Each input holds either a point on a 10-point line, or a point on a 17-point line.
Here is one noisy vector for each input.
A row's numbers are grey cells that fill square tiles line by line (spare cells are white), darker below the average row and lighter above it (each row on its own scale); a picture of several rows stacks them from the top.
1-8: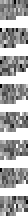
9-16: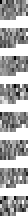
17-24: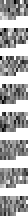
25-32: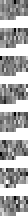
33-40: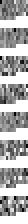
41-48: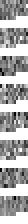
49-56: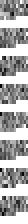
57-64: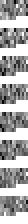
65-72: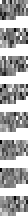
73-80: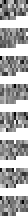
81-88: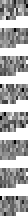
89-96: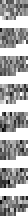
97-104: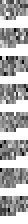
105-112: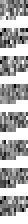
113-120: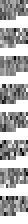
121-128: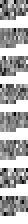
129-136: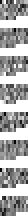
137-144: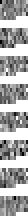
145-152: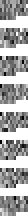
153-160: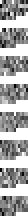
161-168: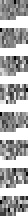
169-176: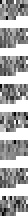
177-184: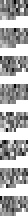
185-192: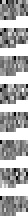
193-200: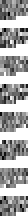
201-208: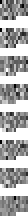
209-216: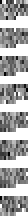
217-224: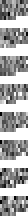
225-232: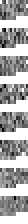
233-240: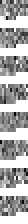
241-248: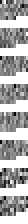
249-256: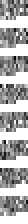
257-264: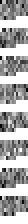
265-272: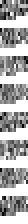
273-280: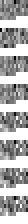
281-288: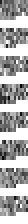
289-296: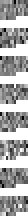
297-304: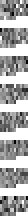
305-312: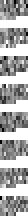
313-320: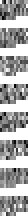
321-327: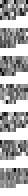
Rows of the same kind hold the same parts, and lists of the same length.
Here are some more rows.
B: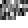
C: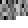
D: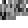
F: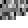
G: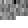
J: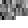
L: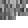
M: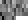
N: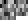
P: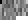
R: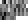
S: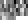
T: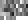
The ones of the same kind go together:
B, D, F, J, L, M, N, R
C, G, P, S, T

